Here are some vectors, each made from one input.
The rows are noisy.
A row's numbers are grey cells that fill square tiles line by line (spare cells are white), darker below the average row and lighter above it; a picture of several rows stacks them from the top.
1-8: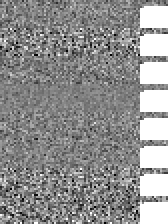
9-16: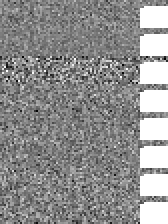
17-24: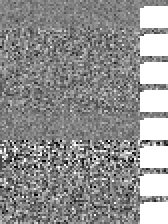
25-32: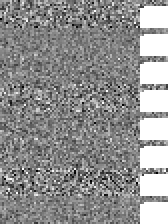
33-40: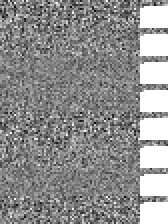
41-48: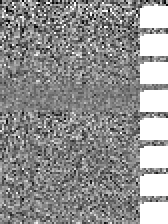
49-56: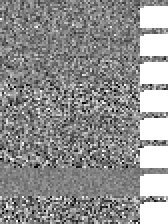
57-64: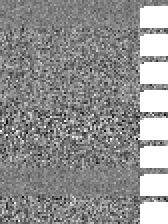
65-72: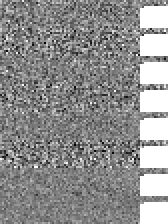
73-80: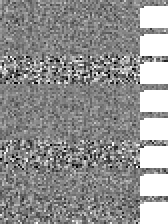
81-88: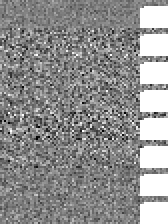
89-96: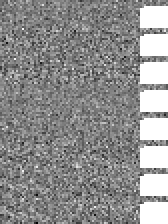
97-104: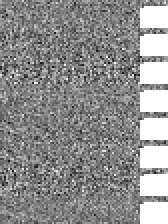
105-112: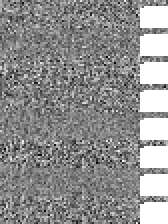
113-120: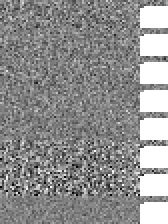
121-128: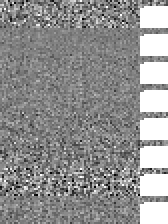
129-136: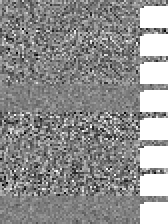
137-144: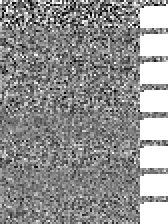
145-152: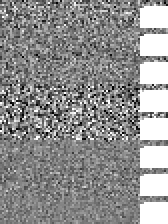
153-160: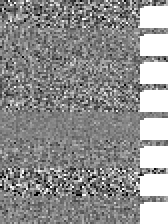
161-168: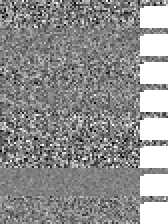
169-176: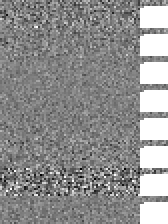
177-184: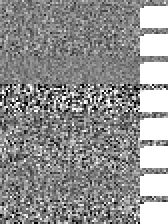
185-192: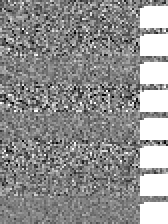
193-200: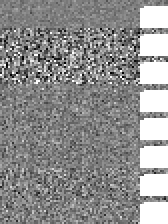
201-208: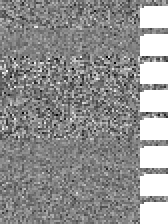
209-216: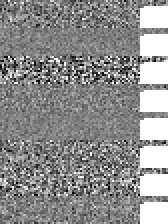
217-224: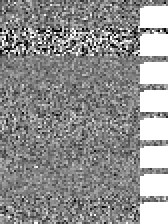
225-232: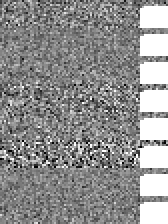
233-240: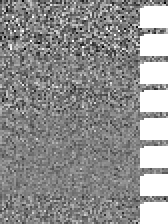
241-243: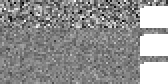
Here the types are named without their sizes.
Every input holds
a true/false value, together with a list of points on a circle.
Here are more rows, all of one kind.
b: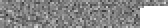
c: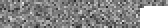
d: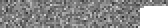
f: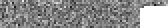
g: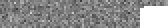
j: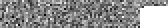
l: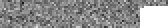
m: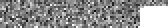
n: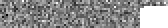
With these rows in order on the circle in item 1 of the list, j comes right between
c and g.
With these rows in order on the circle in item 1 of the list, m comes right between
d and n.
